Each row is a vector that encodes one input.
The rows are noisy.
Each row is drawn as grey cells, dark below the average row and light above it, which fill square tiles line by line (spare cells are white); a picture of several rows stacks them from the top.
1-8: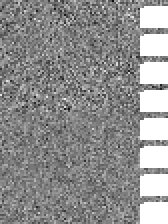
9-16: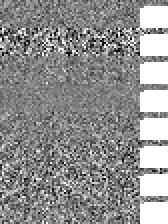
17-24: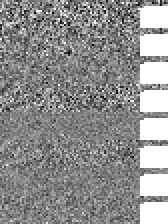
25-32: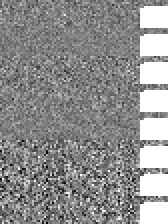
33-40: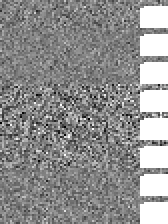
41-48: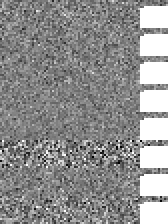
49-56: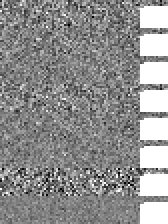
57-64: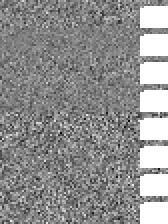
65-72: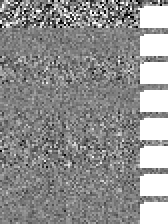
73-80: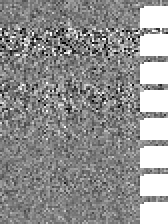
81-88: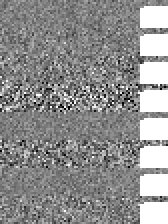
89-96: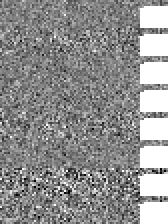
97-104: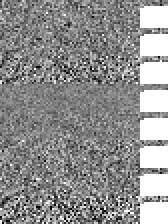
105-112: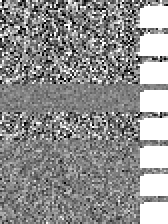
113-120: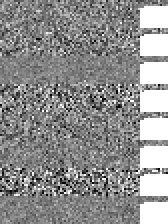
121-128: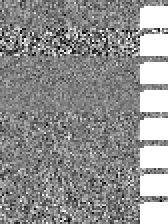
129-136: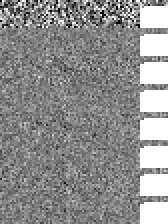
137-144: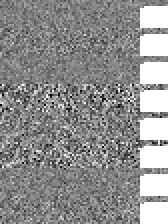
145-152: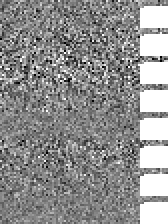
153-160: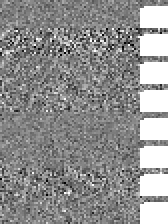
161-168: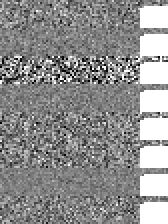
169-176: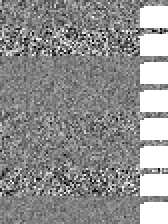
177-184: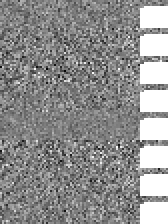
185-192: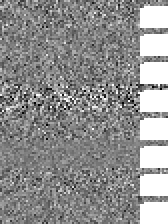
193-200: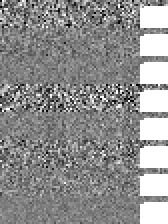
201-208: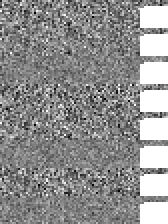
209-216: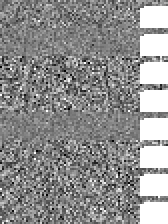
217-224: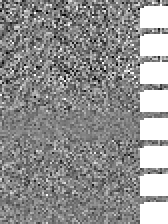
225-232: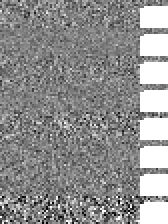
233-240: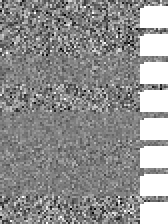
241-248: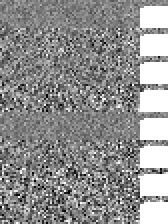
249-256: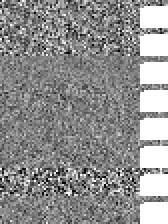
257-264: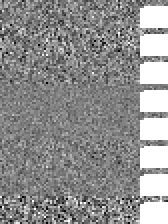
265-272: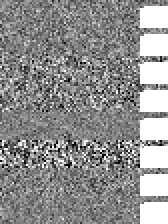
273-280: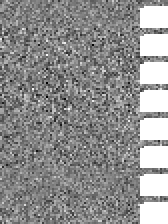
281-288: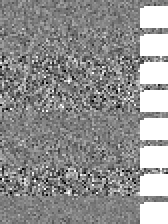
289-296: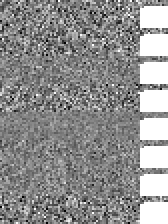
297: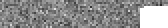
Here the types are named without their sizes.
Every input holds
a node of each of two trees and five true/false values, together with either a fixed value, or a node of a tree.
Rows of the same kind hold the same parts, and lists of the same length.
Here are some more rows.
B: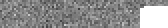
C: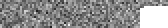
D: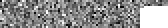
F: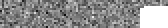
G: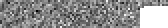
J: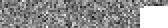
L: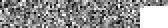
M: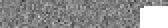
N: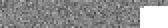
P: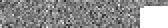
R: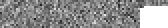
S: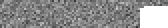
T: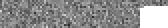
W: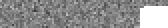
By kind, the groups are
B, C, G, J, L, R, W
D, F, M, N, P, S, T

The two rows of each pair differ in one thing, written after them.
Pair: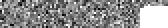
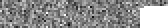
one of the five true/false values
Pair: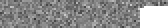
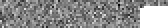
one of the five true/false values
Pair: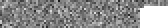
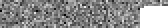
one of the five true/false values
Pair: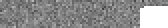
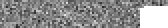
one of the five true/false values
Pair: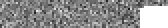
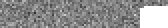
the node of one of the three trees
